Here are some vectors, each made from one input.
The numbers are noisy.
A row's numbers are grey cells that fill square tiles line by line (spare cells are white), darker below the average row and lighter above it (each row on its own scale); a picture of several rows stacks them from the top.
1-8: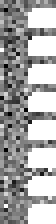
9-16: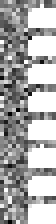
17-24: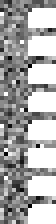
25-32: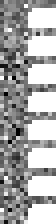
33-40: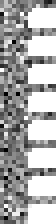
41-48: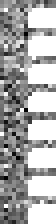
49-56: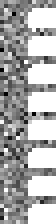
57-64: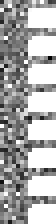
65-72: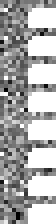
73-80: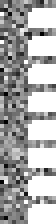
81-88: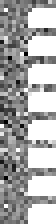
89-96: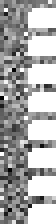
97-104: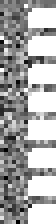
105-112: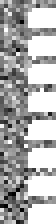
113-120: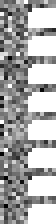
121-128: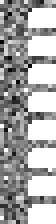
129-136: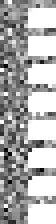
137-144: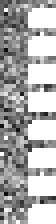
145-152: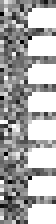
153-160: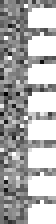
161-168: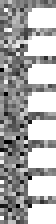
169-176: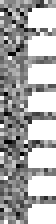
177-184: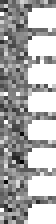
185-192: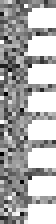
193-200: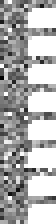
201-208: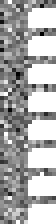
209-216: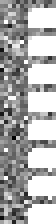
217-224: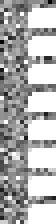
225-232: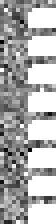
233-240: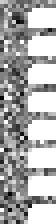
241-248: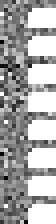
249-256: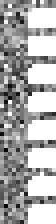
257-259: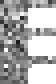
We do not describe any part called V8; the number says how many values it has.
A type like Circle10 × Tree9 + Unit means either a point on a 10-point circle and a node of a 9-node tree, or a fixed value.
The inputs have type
Bool × Bool × Bool × Bool × Label9 + (Circle6 + V8) × Line3 × Line6.
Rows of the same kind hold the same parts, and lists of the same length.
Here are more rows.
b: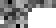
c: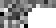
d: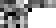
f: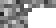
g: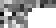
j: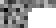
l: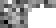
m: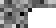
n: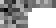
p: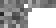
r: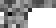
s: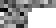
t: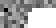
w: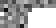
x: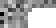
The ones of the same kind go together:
b, j, n
c, f, g, l, p, x
d, m, r, s, t, w

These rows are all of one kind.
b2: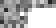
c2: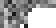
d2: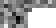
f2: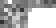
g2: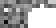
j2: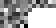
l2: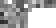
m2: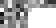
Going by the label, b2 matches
c2 and f2.
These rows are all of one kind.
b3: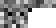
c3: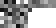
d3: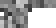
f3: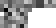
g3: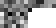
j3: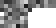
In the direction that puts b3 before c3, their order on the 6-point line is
f3, j3, g3, b3, c3, d3.
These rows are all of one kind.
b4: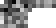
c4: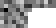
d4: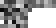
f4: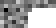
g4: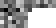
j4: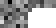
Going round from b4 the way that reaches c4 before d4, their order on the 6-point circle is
b4, g4, f4, j4, c4, d4.
